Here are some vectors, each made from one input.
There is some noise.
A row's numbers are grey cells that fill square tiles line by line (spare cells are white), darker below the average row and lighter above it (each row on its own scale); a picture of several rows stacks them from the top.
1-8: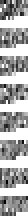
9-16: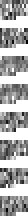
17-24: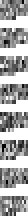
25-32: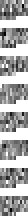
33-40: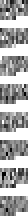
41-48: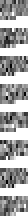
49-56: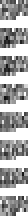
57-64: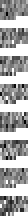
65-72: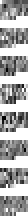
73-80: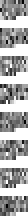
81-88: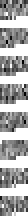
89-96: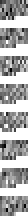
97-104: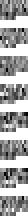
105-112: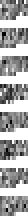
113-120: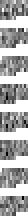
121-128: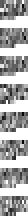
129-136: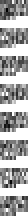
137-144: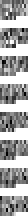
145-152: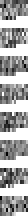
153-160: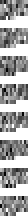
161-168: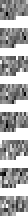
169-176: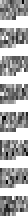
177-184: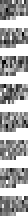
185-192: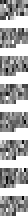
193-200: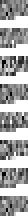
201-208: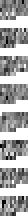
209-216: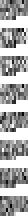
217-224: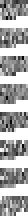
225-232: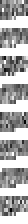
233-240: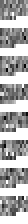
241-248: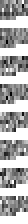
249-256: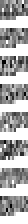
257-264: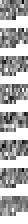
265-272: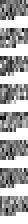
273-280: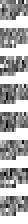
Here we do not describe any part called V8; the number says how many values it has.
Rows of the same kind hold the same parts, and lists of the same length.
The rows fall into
3 kinds.
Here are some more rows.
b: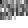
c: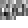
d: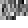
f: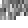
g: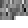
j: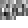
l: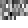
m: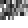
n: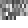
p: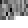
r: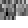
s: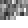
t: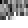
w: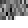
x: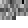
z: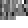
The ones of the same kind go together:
b, c, g, j, m, p, r, s, t, w, z
d
f, l, n, x

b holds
four true/false values.
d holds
one of 6 labels and a node of a 9-node tree.
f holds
one of 6 labels and a value of V8.
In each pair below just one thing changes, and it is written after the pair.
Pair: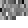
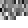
the value of V8
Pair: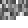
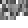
the value of V8
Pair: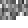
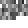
the value of V8
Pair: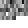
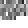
the label
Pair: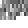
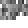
the label
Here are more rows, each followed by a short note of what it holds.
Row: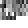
one of 6 labels and a node of a 9-node tree
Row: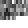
four true/false values
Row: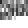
four true/false values
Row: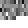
one of 6 labels and a value of V8
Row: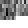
four true/false values
